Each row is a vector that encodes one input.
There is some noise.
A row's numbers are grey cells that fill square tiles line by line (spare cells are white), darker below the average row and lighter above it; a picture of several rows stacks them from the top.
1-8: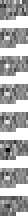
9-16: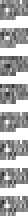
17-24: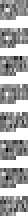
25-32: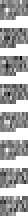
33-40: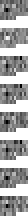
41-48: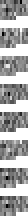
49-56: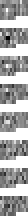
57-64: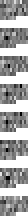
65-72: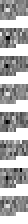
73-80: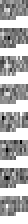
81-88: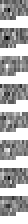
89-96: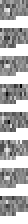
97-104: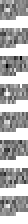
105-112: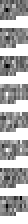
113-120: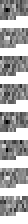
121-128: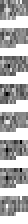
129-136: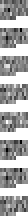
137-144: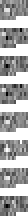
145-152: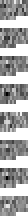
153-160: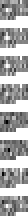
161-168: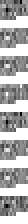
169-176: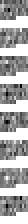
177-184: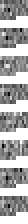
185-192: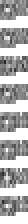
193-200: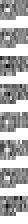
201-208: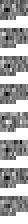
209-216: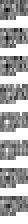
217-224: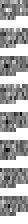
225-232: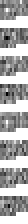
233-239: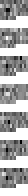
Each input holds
a node of an 11-node tree and a true/false value.
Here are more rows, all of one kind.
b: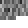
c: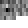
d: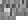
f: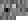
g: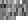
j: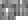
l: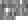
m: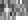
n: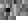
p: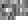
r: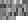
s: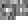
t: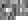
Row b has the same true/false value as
c, f and n.
